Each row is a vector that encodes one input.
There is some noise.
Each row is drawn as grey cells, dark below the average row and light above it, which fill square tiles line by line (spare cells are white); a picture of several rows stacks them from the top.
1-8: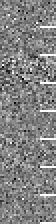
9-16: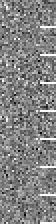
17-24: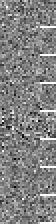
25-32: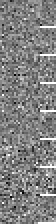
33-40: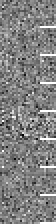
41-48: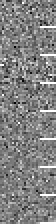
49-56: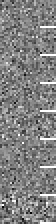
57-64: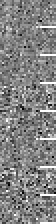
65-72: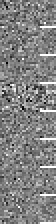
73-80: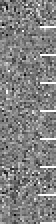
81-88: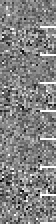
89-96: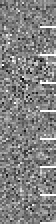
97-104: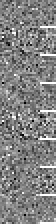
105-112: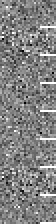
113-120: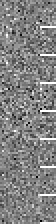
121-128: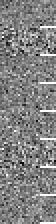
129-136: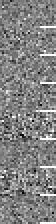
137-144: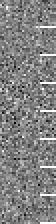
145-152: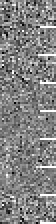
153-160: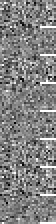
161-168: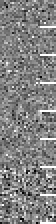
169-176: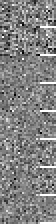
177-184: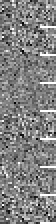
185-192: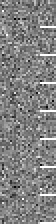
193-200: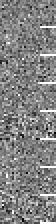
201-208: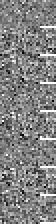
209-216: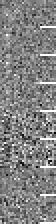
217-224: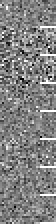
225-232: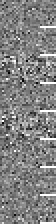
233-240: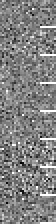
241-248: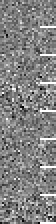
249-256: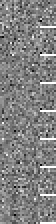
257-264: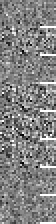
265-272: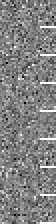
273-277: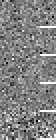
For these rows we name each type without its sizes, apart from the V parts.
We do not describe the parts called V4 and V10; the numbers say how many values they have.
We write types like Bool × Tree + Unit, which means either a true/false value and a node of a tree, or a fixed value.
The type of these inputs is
Bool × V10 + (Circle + List(V4)) × Line.
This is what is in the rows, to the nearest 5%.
About 80% of them hold a point on a line, together with either a point on a circle, or a list of values of V4. The rest hold a true/false value and a value of V10.
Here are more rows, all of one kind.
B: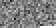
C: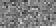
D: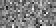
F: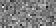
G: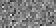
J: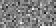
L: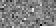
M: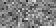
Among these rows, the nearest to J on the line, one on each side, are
C and M.
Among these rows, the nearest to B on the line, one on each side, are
C and L.
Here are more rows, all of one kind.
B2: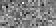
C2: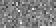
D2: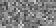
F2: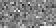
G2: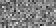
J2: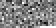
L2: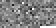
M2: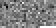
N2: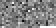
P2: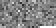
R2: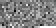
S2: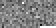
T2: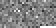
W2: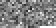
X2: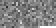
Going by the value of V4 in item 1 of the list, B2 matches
C2, J2, N2 and X2.
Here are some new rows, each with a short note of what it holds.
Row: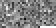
a point on a circle and a point on a line
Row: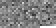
a point on a line, together with a list of two items
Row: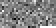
a point on a line, together with the empty list
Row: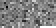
a point on a line, together with a list of two items
